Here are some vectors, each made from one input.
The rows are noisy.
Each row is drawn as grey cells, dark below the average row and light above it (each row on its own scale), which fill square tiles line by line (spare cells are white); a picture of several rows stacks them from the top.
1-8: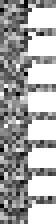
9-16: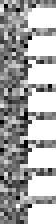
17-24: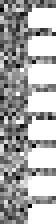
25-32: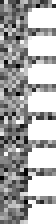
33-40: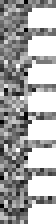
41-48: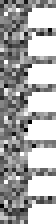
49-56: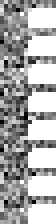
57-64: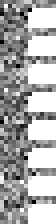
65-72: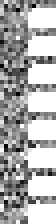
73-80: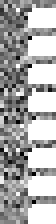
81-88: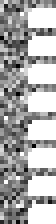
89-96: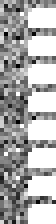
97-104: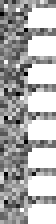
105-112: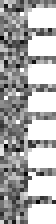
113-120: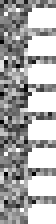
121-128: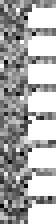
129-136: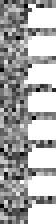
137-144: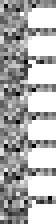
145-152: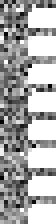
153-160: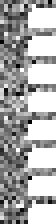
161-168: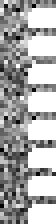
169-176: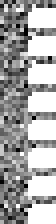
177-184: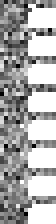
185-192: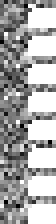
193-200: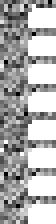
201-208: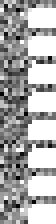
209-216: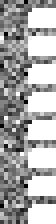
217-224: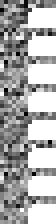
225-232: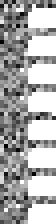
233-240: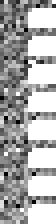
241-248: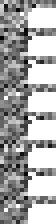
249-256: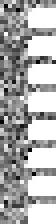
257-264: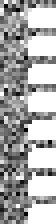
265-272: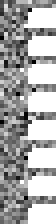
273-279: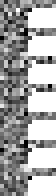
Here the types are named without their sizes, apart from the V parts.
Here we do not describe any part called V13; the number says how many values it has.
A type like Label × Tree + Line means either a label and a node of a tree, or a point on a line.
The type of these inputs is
Bool × Bool × Bool + Line × Line + Unit + V13 × V13.
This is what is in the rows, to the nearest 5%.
About 5% of them hold a fixed value. About 20% of them hold a point on each of two lines. About 40% of them hold three true/false values. The rest hold two values of V13.
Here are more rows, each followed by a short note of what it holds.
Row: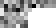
two values of V13
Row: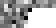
a point on each of two lines
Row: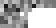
two values of V13
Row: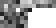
a point on each of two lines
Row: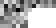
two values of V13
